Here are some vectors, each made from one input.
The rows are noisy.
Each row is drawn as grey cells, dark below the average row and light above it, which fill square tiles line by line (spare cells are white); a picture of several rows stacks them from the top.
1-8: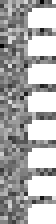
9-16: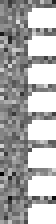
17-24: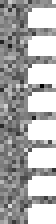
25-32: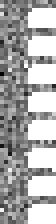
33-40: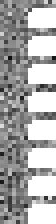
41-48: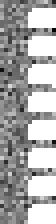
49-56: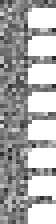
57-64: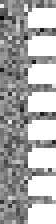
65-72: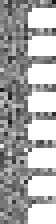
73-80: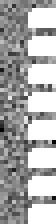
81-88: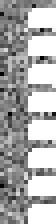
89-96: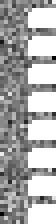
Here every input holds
a point on an 8-point line, together with either a point on a 5-point line, or a point on an 8-point line.
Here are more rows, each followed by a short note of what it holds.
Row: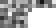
a point on a 5-point line and a point on an 8-point line
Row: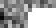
a point on a 5-point line and a point on an 8-point line
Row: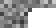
a point on a 5-point line and a point on an 8-point line
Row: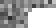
a point on a 5-point line and a point on an 8-point line
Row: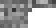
a point on each of two 8-point lines
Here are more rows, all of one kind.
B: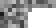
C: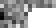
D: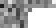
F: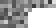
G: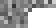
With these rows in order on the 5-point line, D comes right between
B and G.
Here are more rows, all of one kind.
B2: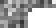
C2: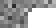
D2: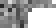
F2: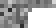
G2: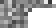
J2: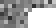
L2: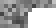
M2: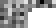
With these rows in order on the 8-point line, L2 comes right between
C2 and F2.
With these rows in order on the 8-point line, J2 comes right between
C2 and G2.
